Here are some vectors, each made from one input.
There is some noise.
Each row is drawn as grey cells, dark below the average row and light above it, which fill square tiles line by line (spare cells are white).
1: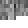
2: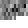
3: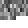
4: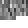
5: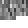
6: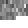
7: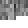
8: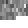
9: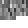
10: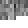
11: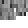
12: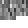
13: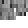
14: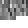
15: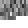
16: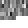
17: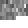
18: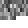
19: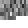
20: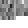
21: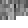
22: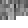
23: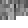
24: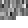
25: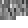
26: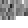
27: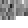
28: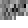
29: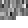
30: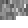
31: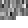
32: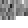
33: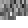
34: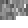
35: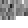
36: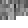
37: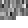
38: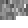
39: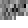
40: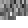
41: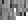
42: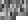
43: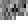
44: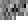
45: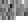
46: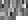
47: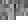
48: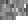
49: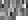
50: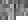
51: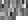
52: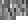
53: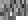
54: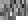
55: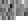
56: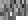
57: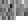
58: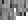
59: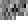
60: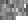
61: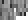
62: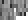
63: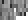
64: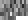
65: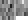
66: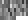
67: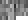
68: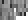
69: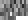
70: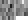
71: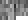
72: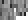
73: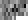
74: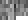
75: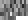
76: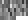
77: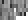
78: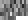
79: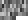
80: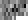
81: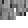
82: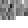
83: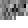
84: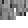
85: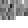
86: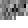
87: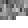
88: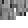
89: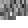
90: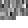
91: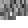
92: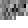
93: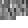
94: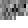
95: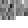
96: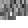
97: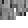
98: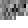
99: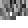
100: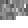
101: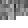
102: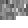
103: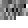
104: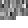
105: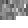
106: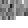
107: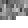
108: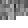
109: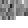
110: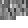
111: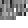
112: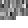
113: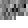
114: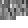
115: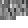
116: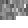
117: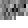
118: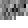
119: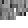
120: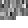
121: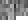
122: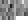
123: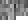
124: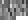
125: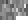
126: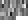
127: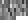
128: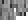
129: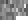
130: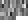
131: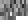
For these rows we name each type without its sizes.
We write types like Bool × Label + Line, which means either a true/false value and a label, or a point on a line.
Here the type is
Bool × Circle.
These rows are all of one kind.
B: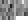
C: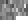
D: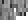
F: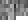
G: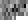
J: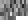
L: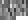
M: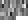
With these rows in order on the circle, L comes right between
F and M.
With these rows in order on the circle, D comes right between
B and J.
